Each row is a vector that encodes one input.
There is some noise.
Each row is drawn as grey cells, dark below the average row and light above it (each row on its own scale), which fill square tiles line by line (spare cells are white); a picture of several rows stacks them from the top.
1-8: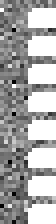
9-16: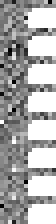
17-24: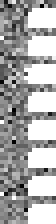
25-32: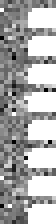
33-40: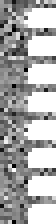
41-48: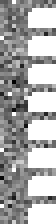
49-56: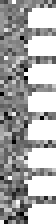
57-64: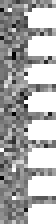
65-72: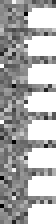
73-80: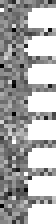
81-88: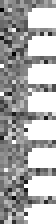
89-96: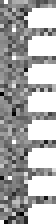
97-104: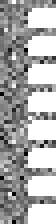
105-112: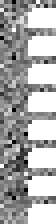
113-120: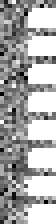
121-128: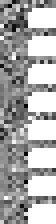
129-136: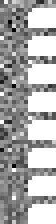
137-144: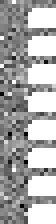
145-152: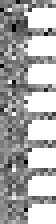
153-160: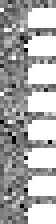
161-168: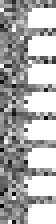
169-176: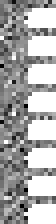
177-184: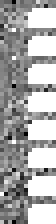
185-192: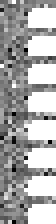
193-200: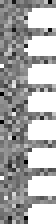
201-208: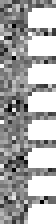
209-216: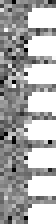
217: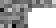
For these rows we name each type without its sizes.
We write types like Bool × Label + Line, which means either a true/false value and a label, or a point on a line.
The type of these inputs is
(Bool × Bool × Bool + Line) × Line.
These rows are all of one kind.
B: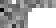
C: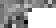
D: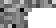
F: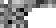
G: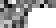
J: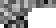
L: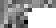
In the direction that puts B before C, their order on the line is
B, D, G, L, C, J, F.
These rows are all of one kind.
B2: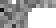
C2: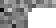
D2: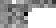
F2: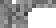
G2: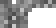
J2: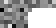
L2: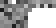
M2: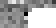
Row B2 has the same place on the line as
C2 and J2.
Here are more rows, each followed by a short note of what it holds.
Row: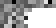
a point on each of two lines
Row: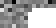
a point on each of two lines
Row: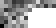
a point on each of two lines
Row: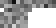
a point on each of two lines
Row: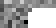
a point on a line and three true/false values
